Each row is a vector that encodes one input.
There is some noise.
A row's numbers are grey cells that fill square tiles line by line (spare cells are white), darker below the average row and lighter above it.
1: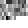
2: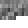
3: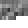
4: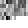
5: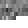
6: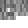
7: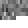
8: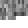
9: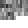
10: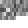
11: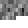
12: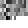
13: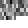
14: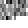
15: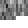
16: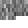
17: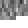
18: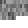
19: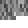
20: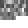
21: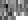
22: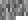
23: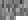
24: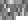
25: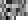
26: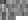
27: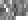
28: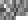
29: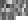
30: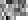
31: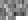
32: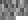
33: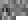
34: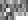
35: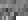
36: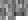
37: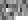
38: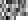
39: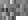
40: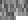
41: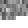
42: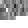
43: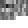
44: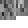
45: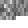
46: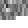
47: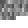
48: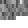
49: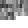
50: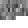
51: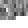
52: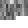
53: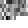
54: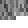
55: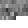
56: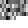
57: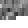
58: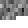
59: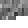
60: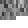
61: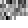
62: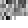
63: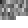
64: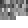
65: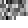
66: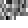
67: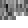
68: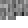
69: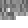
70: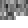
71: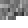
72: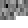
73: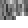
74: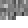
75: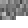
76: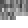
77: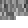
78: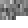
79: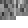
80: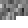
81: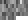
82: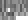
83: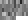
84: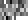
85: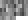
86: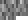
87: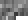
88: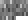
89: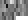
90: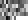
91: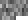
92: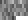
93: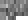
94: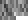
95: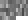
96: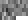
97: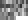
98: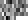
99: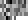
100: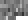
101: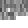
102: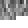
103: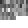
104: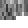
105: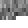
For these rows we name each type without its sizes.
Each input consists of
a node of a tree, together with either a node of a tree, or four true/false values.
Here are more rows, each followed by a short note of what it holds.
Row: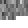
a node of a tree and four true/false values
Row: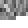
a node of a tree and four true/false values
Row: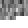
a node of a tree and four true/false values
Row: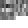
a node of a tree and four true/false values
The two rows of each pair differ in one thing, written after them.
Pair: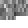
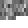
the node of the tree
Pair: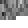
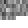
the node of the tree
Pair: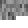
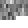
one of the four true/false values
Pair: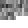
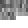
one of the four true/false values
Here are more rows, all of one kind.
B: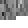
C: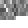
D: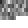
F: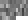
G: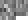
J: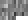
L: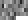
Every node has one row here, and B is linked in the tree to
F.
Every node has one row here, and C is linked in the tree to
G.
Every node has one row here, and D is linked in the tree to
L.
